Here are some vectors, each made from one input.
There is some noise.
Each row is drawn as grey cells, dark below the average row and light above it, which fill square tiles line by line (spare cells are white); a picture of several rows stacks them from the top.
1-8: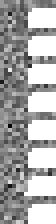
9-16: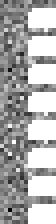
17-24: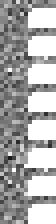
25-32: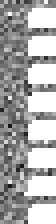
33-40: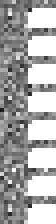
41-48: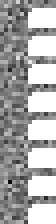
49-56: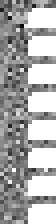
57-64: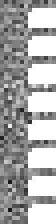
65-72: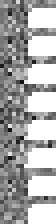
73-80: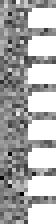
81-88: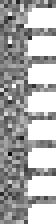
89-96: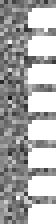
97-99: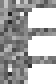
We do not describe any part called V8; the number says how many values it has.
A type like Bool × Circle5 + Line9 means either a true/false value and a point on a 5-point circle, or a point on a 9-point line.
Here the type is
(Circle5 + Unit) × Line5 + V8.
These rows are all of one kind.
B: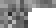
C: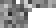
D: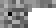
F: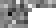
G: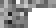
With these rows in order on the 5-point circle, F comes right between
B and C.
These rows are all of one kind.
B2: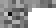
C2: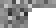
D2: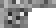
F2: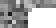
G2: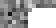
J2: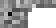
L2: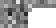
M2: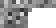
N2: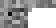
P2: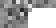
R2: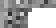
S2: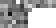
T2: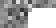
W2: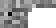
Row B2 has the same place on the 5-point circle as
J2, N2 and W2.
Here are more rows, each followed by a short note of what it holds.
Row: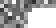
a value of V8
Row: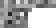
a point on a 5-point circle and a point on a 5-point line
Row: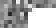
a point on a 5-point circle and a point on a 5-point line
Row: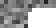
a point on a 5-point line
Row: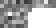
a value of V8
